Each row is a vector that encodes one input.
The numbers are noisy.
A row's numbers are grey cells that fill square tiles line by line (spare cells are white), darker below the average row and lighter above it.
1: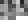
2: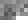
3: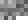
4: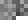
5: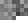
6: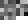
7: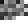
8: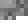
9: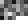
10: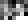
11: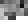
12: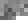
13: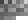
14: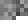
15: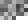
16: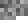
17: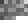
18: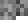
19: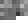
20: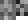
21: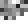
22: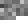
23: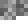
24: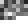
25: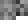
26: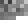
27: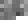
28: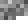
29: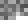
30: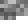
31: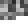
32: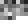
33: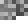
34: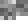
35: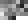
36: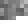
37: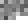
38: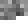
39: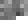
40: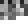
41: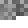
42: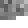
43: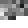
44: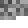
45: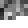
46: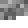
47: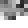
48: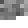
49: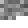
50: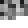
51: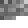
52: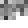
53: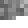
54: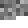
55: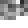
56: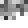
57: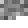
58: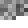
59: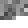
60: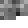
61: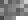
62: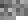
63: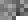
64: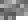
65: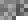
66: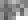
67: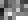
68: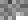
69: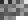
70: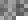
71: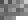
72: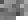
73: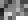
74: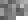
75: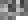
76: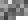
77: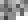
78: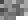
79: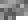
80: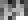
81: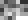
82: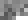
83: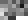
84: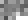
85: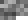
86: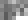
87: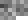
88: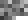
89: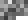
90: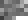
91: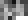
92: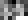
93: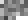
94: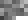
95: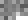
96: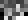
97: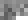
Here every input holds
either a point on a 4-point line, or three true/false values.
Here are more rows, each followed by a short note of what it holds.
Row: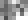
three true/false values
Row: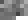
three true/false values
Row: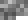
three true/false values
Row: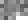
three true/false values
